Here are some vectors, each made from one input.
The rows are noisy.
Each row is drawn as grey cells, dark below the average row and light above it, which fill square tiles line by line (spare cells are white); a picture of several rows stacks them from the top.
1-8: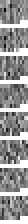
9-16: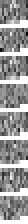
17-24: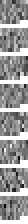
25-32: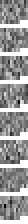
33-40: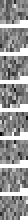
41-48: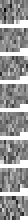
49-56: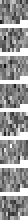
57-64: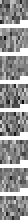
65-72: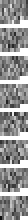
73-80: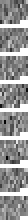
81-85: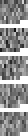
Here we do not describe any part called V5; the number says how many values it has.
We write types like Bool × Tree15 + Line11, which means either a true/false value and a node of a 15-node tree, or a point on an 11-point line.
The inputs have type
Tree8 × (Tree8 + V5).
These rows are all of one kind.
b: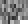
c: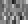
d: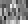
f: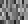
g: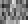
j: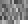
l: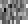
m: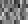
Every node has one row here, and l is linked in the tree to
b and j.
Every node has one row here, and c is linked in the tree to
f, j and m.
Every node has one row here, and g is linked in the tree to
d and j.
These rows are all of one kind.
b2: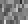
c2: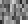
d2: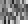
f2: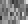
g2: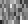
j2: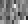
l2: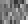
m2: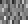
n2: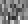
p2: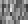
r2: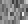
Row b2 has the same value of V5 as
c2, g2 and n2.
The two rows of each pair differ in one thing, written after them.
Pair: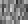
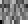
the value of V5
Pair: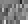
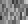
the value of V5
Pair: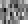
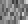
the node of the tree
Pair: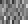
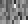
the value of V5
